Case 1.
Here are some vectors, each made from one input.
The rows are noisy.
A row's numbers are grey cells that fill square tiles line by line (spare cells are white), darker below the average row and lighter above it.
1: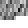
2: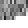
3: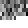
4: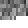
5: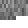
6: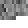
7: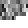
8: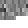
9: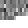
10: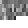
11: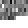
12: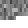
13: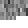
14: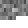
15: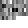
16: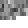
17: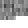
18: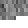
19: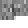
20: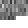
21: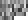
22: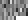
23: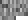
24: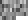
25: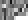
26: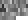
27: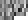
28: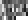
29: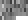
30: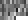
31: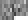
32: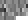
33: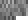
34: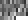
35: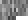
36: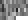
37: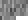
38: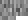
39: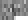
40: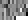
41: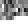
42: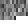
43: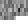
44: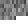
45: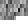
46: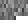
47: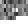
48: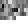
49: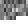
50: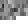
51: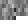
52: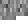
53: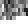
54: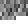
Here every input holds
either a point on a 4-point line, or three true/false values.
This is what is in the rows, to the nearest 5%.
About 35% of them hold a point on a 4-point line. The rest hold three true/false values.
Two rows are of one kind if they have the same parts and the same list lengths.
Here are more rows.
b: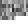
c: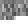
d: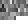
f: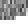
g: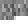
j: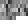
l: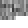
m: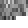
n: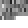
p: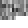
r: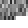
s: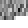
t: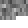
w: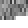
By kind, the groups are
b, c, g, j, l, p, s
d, f, m, n, r, t, w

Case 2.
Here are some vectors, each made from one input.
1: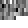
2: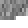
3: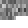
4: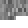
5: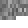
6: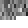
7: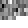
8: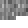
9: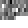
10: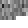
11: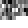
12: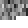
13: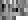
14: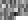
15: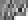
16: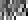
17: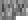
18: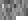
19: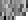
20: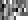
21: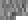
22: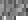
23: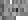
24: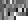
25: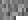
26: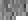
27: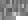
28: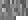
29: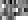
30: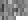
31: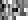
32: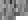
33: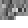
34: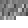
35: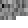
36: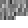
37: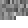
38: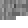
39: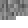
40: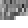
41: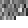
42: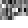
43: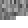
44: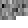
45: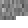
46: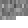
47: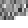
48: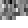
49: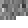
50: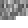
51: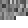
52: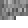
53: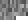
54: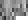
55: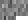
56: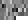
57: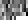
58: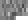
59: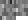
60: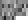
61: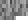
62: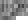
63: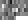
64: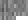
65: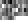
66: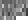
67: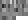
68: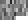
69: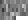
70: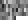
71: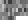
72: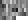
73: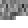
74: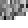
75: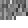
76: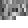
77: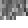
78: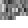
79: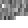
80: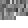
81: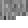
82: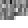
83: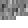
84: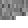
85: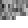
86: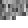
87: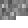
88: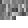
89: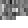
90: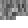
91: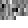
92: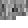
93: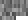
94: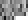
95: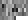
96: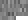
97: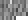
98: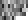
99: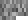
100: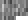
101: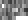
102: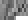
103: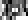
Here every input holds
a point on a 9-point line and four true/false values.
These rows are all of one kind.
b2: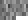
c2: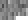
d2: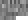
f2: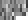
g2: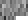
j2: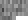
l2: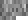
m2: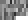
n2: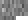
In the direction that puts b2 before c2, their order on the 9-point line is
b2, m2, n2, f2, c2, d2, g2, l2, j2.
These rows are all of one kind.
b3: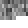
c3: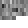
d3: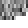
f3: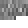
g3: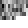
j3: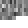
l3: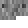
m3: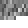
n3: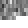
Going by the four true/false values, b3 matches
d3 and g3.
